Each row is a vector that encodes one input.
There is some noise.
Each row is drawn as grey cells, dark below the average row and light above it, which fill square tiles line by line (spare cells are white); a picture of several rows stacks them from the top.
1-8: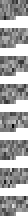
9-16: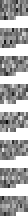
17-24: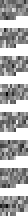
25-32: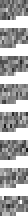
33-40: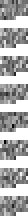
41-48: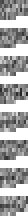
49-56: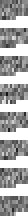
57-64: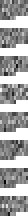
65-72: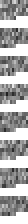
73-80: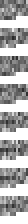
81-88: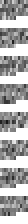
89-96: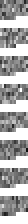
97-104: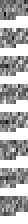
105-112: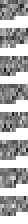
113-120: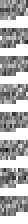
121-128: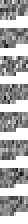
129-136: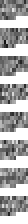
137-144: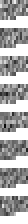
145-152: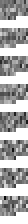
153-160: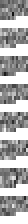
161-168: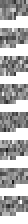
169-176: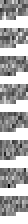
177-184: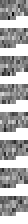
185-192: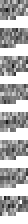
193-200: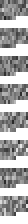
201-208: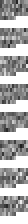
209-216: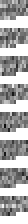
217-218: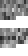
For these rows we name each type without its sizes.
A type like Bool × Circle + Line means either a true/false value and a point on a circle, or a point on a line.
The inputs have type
Bool × Bool × Bool × Bool × Label + List(Line).
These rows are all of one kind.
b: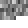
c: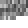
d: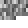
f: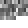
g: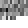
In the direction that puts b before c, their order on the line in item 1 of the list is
g, f, b, d, c.
